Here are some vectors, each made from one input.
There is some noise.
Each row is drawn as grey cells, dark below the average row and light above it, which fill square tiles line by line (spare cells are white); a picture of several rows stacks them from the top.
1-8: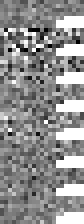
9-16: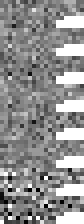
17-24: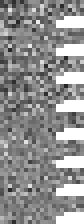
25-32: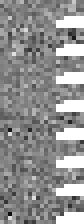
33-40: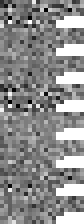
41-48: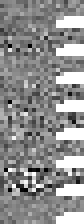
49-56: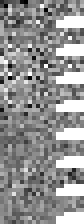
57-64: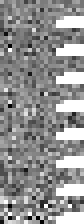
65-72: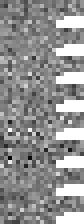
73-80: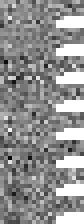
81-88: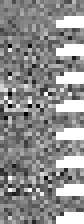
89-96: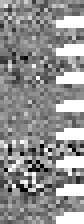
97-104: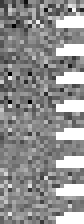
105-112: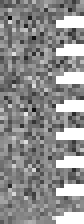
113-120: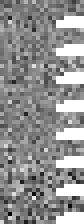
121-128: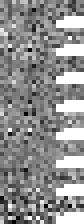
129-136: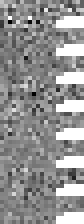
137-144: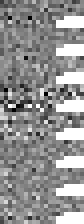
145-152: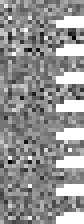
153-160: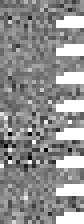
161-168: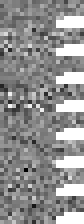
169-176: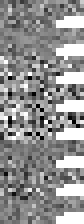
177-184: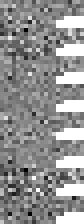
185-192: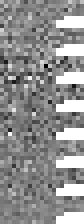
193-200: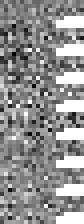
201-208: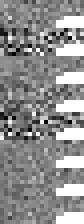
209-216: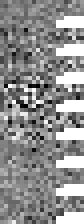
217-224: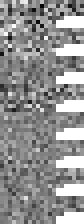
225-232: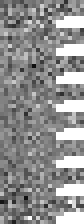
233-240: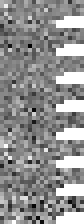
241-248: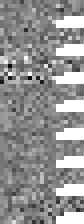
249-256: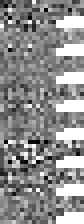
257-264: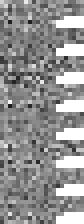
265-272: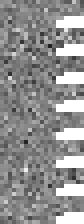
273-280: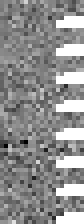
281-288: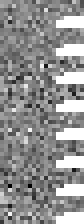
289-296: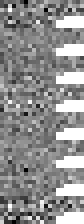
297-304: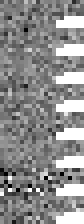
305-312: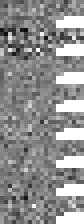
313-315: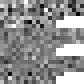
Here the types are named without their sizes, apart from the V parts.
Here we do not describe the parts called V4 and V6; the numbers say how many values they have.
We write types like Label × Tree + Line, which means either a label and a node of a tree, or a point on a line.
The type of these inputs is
(Label × Label + Unit) × V4 × V6 + Unit.
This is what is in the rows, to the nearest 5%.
A few of them hold a fixed value. The rest hold a value of V4 and a value of V6, together with either a fixed value, or two labels.
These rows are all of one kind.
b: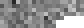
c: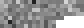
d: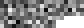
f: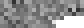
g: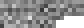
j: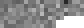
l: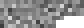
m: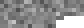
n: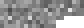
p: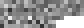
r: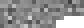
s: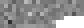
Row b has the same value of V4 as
f and p.
